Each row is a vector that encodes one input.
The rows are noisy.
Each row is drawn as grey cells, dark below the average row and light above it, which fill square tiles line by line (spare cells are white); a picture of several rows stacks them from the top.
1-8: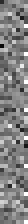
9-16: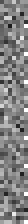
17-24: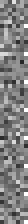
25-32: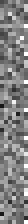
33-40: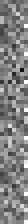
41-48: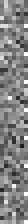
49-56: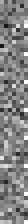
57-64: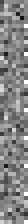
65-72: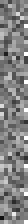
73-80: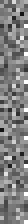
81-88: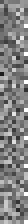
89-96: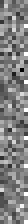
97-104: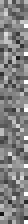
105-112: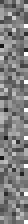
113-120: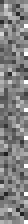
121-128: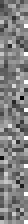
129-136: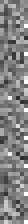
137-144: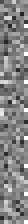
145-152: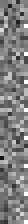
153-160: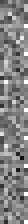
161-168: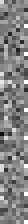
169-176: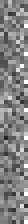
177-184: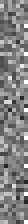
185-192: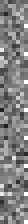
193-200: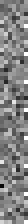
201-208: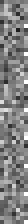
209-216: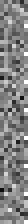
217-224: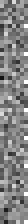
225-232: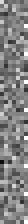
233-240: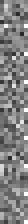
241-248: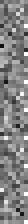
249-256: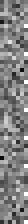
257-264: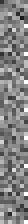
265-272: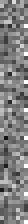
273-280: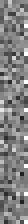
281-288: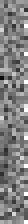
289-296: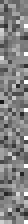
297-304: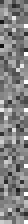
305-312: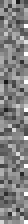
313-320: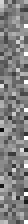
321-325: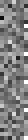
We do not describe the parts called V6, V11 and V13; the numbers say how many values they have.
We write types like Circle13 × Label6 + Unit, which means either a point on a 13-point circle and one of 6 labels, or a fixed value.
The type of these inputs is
Bool × V11 + (Tree10 + V6) × V13 + Tree12.
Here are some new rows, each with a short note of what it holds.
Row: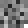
a node of a 12-node tree
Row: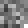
a node of a 10-node tree and a value of V13
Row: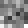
a true/false value and a value of V11
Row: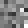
a value of V6 and a value of V13
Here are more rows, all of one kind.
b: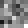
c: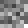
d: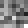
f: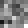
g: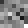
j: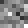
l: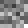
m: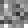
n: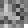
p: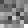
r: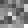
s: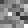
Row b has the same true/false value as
d, f, m and n.
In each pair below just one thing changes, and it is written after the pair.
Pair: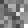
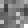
the value of V13
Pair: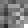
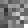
the node of the tree
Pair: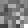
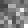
the value of V13
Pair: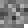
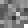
the node of the tree
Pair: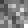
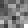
the value of V13
